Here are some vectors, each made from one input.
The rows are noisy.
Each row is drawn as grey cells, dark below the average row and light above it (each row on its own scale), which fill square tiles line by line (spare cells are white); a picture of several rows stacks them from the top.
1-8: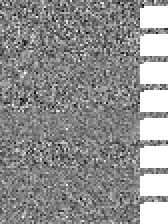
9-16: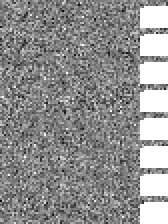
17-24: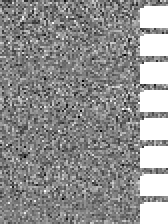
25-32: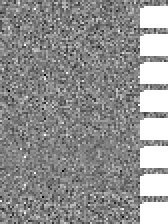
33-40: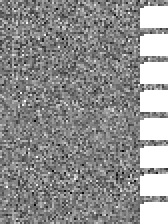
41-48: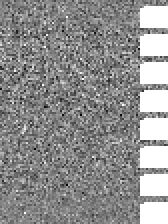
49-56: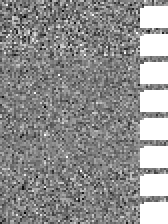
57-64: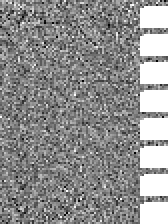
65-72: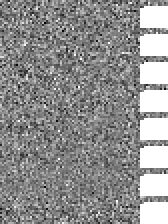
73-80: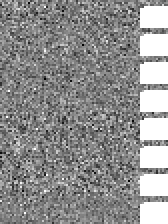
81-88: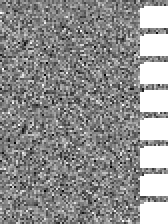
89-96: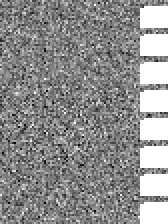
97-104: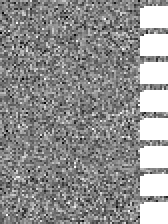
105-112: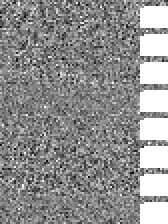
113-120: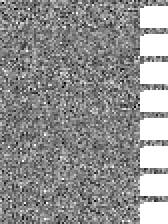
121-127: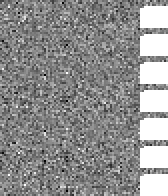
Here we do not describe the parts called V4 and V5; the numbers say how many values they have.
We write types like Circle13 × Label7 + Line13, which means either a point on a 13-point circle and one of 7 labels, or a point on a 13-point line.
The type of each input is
Bool × (Line6 + V5) × V4.
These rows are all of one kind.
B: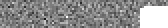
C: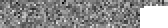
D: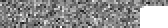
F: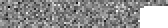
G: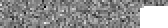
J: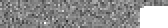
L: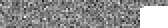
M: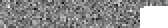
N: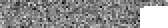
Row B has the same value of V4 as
C and M.
